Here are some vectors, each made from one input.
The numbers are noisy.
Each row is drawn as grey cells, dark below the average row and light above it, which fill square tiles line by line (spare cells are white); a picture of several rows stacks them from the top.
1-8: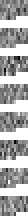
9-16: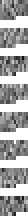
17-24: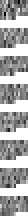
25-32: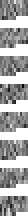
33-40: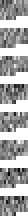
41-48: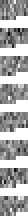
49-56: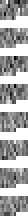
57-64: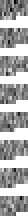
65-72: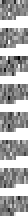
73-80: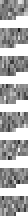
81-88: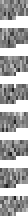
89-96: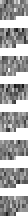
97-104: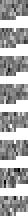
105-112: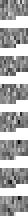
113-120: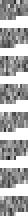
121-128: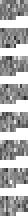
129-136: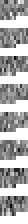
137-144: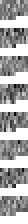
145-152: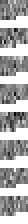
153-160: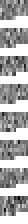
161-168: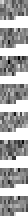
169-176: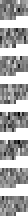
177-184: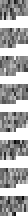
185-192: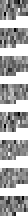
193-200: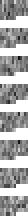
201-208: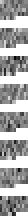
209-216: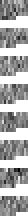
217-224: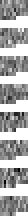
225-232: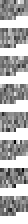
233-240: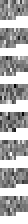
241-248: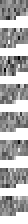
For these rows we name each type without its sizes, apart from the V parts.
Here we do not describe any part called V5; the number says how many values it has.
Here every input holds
a point on a circle, together with either four true/false values, or a value of V5.
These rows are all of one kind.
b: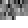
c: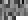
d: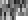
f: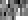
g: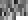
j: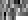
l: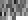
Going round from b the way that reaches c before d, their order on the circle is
b, c, g, l, d, j, f.
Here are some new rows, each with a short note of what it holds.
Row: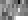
a point on a circle and four true/false values
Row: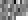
a point on a circle and four true/false values
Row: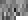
a point on a circle and four true/false values
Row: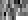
a point on a circle and a value of V5
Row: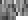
a point on a circle and four true/false values
